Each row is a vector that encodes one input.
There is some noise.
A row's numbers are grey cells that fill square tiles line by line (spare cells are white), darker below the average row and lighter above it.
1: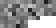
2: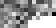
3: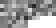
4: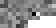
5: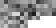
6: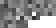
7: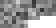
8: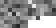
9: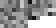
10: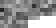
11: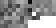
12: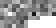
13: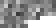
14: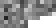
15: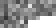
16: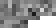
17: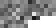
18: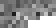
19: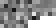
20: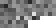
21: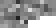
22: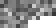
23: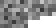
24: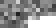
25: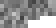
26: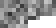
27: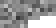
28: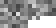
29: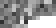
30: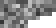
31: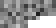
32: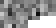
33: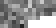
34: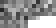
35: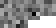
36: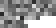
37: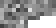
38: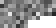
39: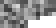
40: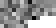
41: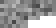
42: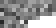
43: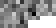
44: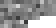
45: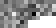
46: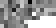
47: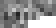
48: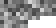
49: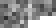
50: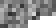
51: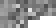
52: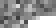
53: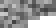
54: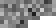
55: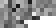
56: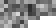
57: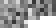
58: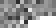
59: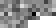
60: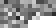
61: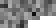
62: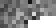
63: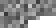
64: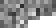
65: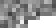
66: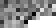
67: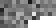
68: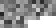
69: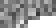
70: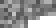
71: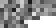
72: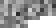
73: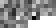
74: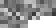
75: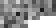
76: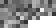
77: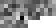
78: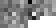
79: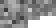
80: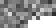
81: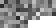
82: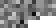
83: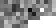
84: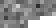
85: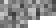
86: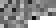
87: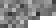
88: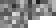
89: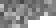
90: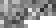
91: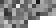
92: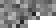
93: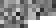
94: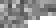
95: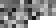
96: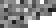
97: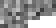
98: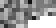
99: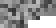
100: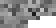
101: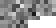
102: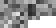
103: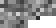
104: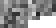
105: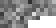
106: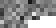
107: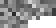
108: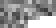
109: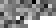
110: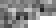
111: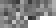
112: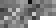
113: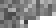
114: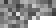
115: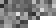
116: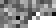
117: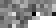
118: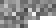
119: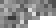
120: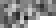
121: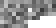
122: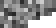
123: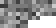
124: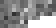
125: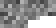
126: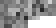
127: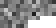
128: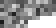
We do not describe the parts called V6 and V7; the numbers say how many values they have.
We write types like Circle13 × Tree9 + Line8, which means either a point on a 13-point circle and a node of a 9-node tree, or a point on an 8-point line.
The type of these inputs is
(Bool × Circle5 + V7) × V6.
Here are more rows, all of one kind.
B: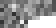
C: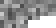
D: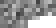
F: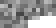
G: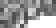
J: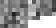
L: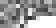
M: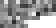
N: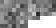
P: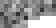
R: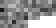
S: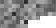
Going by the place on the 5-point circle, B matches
G, L, M and R.
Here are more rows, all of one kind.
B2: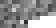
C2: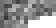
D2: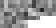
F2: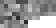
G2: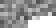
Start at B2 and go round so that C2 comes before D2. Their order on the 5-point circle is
B2, C2, D2, G2, F2.
